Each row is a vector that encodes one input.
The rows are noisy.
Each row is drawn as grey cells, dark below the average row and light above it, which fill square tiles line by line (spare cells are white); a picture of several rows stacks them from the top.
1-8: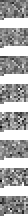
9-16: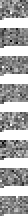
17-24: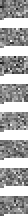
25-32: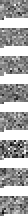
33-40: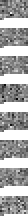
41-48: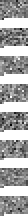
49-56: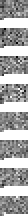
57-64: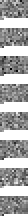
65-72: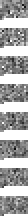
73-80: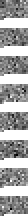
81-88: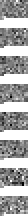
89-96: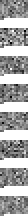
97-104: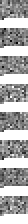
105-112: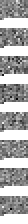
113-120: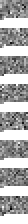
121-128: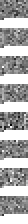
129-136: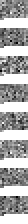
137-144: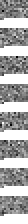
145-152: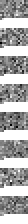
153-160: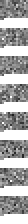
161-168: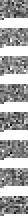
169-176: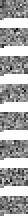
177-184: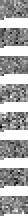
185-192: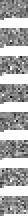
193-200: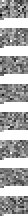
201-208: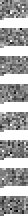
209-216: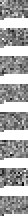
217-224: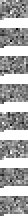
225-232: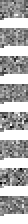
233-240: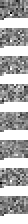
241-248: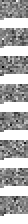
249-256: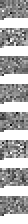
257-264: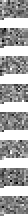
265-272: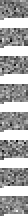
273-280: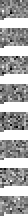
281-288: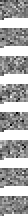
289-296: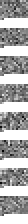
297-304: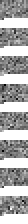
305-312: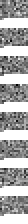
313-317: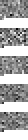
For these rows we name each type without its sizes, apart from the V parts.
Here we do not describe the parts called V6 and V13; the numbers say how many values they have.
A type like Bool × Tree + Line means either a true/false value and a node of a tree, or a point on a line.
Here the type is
Label + (Tree + V6) × V13.
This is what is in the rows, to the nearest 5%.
About 15% of them hold a label. The rest hold a value of V13, together with either a node of a tree, or a value of V6.
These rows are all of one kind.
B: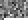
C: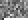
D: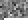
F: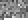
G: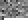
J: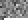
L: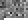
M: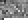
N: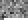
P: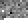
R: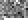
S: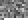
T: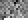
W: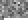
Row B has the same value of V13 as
C, D, J and T.
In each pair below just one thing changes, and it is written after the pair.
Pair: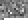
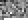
the value of V13
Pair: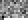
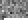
the value of V6
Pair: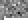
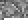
the value of V13
